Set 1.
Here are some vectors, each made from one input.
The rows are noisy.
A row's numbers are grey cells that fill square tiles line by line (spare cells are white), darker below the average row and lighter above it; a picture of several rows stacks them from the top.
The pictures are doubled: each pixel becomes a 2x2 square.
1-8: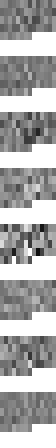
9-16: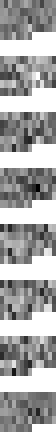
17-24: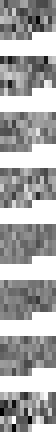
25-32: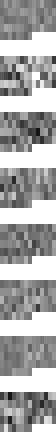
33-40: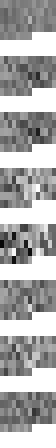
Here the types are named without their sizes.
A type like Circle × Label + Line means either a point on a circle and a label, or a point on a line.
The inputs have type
List(Line).
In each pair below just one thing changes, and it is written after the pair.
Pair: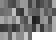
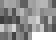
the place on the line in item 1 of the list
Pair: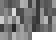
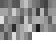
the place on the line in item 2 of the list
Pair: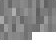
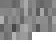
the place on the line in item 1 of the list
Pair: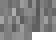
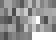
the place on the line in item 1 of the list
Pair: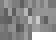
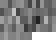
the place on the line in item 1 of the list
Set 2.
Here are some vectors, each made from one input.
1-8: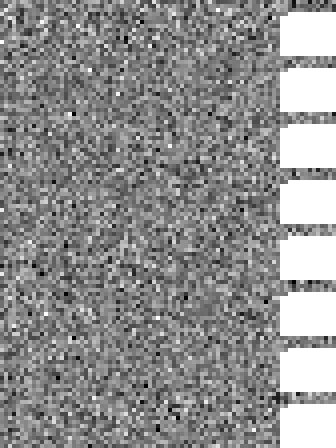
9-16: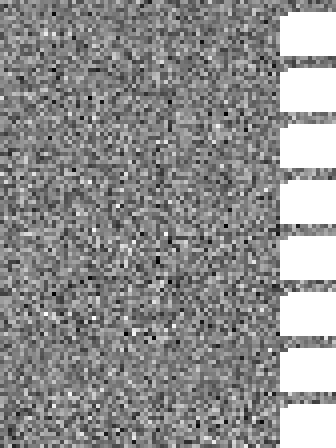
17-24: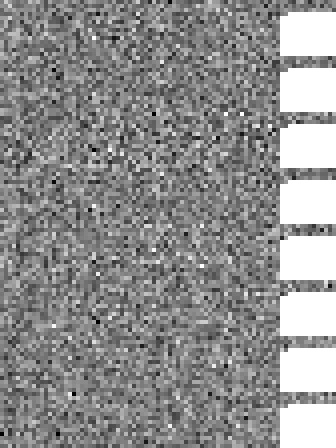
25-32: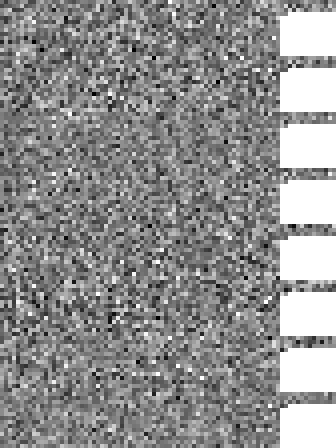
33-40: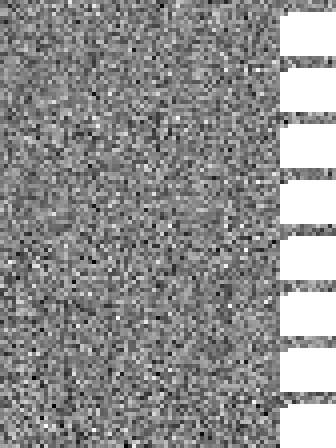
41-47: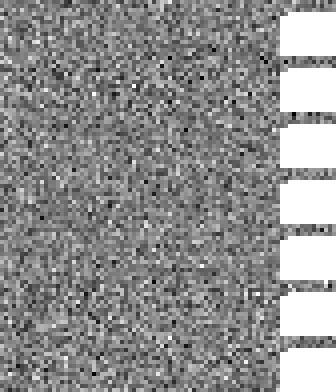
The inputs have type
Bool × Bool × Bool + Line7.
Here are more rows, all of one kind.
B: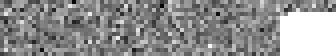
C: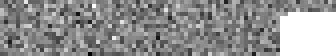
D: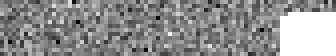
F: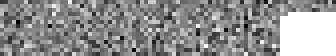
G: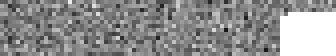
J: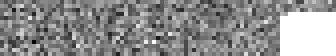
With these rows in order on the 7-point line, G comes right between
C and F.
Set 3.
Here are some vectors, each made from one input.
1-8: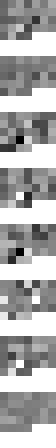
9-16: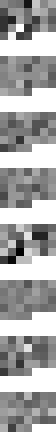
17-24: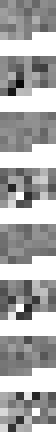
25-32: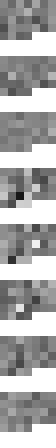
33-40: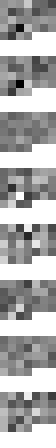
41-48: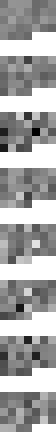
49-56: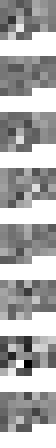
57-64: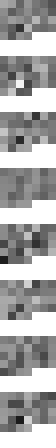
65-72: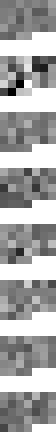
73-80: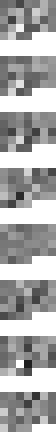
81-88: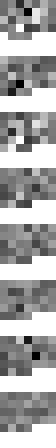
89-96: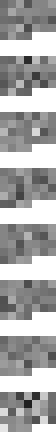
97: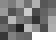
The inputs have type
List2(Line3 × Line4).
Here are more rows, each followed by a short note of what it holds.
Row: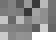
the empty list
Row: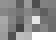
a list of two items
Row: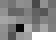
the empty list
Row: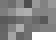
a list of two items
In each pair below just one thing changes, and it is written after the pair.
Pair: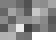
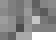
the place on the 4-point line in item 1 of the list
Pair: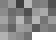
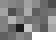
the place on the 3-point line in item 2 of the list
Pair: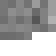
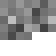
the place on the 4-point line in item 1 of the list
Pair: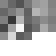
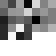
the place on the 4-point line in item 1 of the list
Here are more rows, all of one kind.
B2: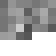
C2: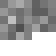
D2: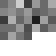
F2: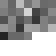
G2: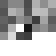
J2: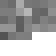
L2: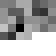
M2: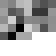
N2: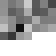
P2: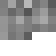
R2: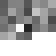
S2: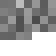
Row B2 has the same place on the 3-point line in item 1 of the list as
G2, J2 and M2.
